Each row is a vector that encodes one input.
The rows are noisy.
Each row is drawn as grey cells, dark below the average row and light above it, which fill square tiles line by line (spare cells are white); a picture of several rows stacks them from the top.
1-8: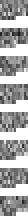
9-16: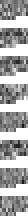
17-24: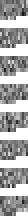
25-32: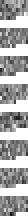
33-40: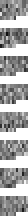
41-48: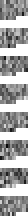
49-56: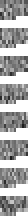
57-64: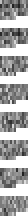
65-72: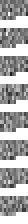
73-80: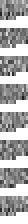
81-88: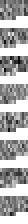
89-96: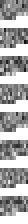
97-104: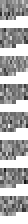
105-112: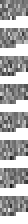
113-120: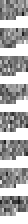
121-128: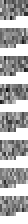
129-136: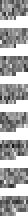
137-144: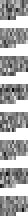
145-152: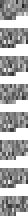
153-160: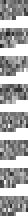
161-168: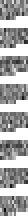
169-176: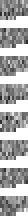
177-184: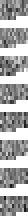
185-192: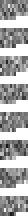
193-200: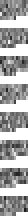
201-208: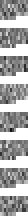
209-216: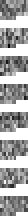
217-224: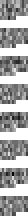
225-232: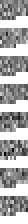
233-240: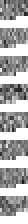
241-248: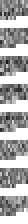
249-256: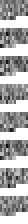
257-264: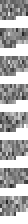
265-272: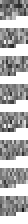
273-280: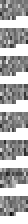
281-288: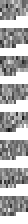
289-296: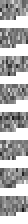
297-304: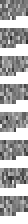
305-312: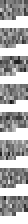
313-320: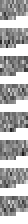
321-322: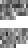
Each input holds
either a point on a 16-point circle, or a point on a 4-point line, or a point on a 10-point line.
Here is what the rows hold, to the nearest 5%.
About 40% of them hold a point on a 16-point circle. About 15% of them hold a point on a 4-point line. The rest hold a point on a 10-point line.
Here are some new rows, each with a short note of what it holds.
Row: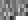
a point on a 16-point circle
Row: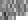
a point on a 10-point line
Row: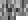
a point on a 10-point line
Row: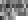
a point on a 4-point line
